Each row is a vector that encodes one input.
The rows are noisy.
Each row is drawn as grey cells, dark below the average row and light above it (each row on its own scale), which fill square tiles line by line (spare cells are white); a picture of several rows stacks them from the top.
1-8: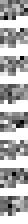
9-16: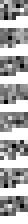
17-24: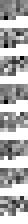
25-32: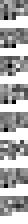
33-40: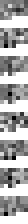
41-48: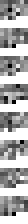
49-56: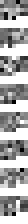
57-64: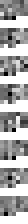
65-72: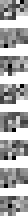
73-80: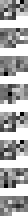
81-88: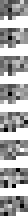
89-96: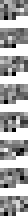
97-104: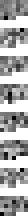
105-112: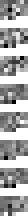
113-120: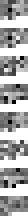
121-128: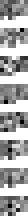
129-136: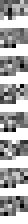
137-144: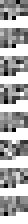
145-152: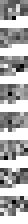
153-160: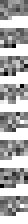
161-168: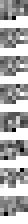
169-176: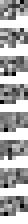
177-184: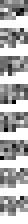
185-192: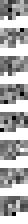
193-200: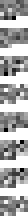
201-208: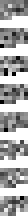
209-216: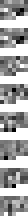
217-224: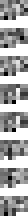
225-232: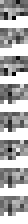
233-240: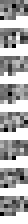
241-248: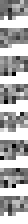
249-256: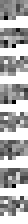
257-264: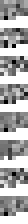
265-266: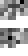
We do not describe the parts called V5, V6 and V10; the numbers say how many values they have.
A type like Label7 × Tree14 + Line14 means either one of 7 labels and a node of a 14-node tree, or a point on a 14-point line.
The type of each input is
Bool × Line8 + (Line7 + V10) × V6 + V5.
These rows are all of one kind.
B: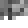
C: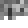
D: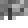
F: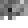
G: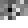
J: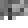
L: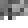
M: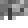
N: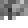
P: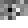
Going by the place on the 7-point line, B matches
D, J, L and M.
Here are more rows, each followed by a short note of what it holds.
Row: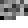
a point on an 8-point line and a true/false value
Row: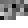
a point on an 8-point line and a true/false value
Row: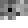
a point on a 7-point line and a value of V6
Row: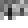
a point on a 7-point line and a value of V6
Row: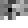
a point on a 7-point line and a value of V6
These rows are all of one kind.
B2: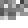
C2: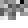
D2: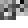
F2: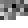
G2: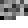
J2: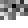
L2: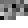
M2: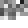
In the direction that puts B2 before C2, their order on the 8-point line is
B2, M2, C2, J2, F2, L2, D2, G2.
